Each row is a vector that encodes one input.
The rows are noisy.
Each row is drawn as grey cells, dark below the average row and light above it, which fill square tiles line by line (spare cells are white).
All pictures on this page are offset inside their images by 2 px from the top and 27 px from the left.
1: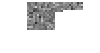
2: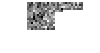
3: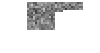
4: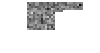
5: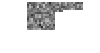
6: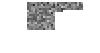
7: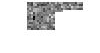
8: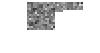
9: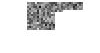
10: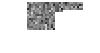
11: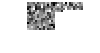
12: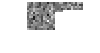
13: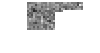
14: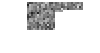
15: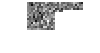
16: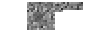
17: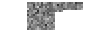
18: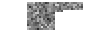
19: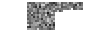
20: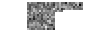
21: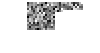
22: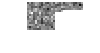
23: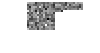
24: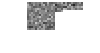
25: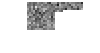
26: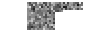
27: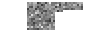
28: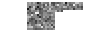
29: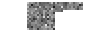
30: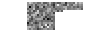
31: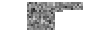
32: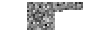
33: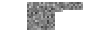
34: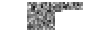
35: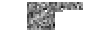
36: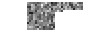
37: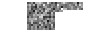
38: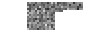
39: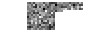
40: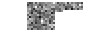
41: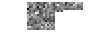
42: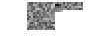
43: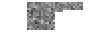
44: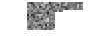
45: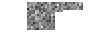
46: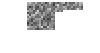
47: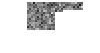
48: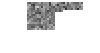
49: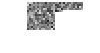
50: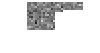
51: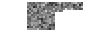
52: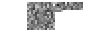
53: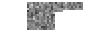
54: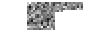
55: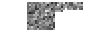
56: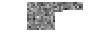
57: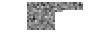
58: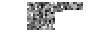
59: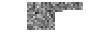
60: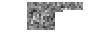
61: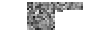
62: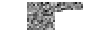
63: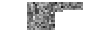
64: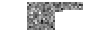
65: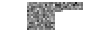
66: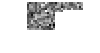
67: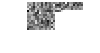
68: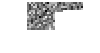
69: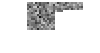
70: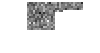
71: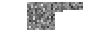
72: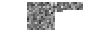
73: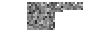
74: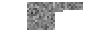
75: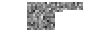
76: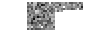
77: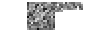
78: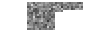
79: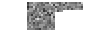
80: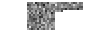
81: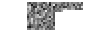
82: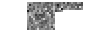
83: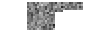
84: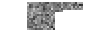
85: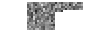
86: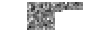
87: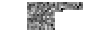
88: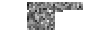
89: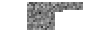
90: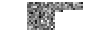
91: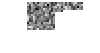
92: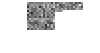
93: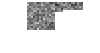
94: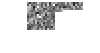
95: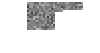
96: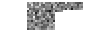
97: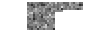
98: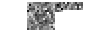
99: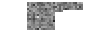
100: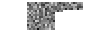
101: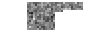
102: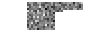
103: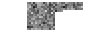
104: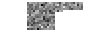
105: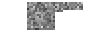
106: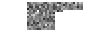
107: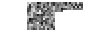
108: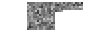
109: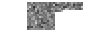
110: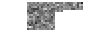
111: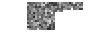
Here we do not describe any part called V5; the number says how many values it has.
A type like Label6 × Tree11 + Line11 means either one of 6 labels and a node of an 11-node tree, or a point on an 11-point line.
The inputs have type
(Bool × Label6 + V5) × Line6.
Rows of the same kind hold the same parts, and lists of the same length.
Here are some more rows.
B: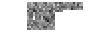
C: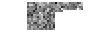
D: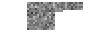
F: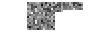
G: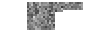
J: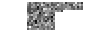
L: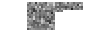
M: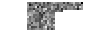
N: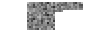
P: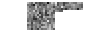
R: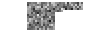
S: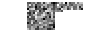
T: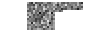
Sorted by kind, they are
B, C, D, G, J, L, M, R, T
F, N, P, S

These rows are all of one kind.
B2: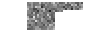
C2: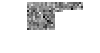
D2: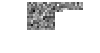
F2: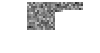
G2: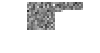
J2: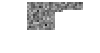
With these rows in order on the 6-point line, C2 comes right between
B2 and D2.
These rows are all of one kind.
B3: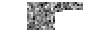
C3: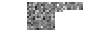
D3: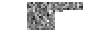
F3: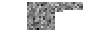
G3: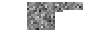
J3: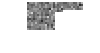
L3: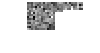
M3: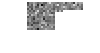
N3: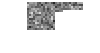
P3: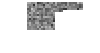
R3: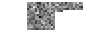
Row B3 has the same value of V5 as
G3, N3, P3 and R3.
